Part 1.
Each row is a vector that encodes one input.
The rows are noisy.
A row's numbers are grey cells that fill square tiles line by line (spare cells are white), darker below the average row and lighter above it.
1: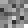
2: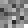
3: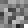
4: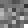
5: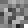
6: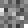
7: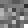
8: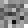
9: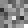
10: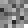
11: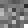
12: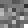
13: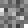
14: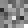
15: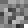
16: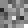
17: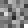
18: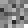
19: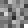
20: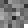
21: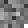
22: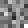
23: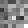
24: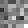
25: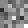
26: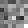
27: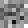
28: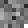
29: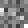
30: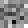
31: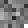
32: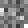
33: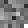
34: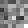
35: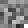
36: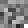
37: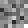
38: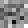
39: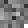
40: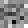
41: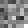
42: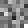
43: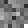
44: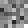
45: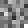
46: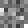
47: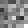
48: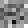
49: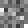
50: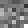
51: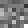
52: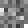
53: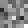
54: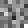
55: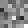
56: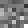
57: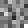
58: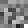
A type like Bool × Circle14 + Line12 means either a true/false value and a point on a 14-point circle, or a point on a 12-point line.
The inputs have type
Line4 + Line5.
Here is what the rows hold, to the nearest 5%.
About 40% of them hold a point on a 4-point line. The rest hold a point on a 5-point line.
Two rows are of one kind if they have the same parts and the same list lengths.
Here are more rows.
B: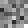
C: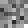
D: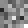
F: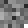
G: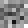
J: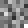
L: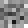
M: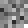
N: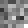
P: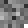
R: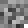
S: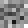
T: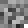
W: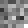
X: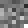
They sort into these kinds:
B, C, D, G, L, M, N, S, W
F, J, P, R, T, X

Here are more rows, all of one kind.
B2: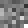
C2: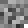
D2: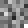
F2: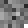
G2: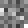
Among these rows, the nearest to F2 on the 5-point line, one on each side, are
B2 and D2.
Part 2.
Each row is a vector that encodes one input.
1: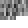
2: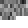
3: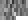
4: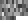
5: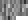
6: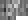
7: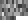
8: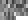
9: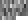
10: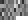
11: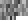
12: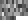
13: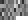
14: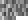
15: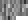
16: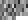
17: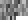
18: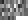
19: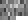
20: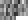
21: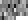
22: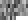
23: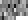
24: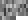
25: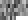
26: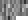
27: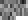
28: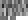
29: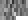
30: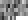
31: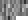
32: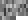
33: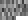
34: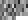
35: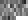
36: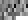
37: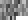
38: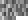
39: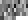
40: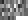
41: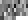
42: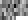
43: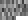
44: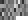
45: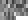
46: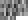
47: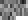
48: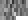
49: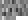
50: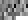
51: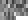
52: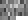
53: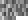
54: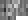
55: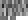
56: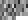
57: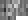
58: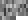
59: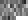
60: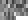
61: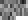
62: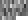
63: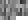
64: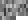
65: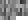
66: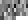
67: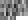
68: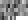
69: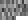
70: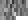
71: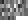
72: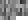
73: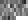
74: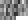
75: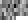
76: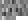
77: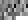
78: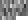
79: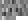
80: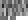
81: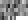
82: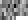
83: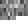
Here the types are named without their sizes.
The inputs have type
Bool × Bool × Bool × Bool + Line.
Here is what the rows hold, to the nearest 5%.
About 35% of them hold a point on a line. The rest hold four true/false values.
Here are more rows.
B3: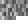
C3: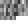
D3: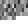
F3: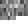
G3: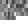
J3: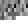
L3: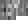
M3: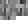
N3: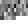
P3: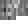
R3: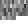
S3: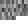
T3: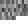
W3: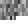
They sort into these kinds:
B3, F3, G3, L3, M3, P3, R3, S3, T3
C3, D3, J3, N3, W3

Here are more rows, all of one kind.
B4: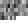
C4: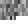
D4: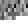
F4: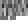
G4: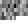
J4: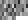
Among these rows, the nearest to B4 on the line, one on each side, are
C4 and G4.
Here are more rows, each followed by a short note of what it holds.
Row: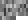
four true/false values
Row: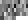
a point on a line
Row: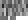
a point on a line
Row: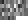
four true/false values
